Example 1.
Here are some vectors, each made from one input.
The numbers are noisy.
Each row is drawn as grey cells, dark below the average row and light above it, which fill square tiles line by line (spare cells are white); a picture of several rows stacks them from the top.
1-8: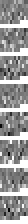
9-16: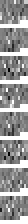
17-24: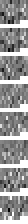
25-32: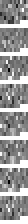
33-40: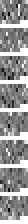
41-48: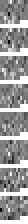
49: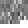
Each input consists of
a point on a 4-point line and a point on an 8-point line.
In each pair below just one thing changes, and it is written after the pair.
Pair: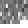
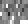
the place on the 8-point line
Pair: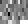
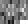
the place on the 8-point line
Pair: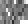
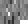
the place on the 4-point line
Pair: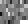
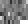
the place on the 4-point line
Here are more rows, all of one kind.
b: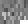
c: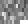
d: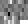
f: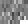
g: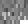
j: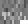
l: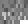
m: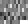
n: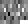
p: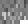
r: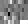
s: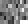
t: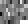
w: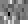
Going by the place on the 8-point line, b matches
g, j, l and p.
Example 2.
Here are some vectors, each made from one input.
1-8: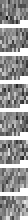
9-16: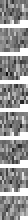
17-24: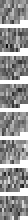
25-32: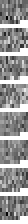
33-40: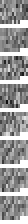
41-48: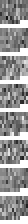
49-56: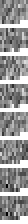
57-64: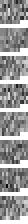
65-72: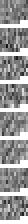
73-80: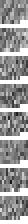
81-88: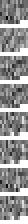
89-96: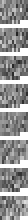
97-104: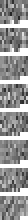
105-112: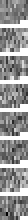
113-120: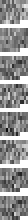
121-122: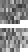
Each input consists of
a node of an 8-node tree.
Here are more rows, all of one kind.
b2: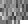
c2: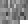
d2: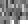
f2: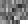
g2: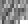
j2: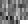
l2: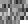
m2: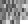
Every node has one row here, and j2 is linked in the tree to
f2.
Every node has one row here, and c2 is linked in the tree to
b2, d2, f2 and g2.
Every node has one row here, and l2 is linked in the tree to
b2.
